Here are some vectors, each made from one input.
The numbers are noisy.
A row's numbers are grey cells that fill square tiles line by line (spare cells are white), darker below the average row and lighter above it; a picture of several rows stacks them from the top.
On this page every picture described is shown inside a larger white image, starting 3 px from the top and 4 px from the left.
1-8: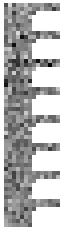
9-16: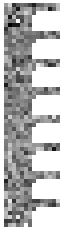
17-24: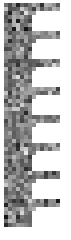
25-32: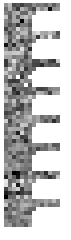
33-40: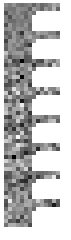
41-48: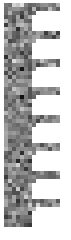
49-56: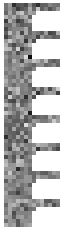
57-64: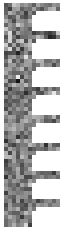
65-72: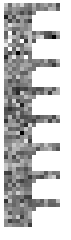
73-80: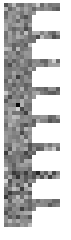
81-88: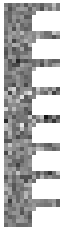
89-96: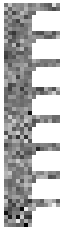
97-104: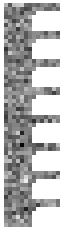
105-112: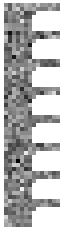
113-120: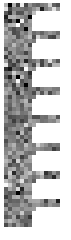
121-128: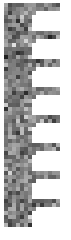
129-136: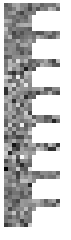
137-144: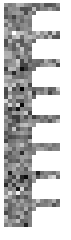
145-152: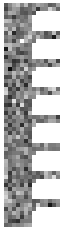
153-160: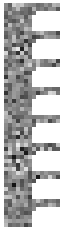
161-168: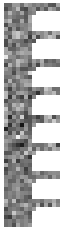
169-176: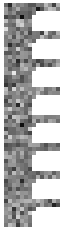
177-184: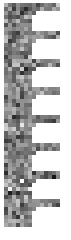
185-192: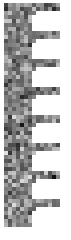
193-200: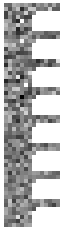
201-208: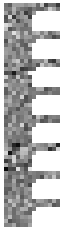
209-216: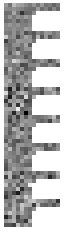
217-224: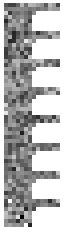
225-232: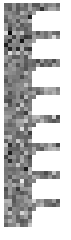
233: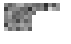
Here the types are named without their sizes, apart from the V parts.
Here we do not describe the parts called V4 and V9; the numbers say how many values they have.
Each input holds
a node of a tree, a true/false value, a value of V4 and a value of V9.
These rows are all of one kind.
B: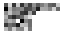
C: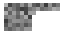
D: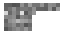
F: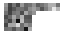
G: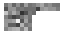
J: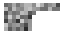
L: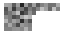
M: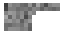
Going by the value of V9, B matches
F and J.
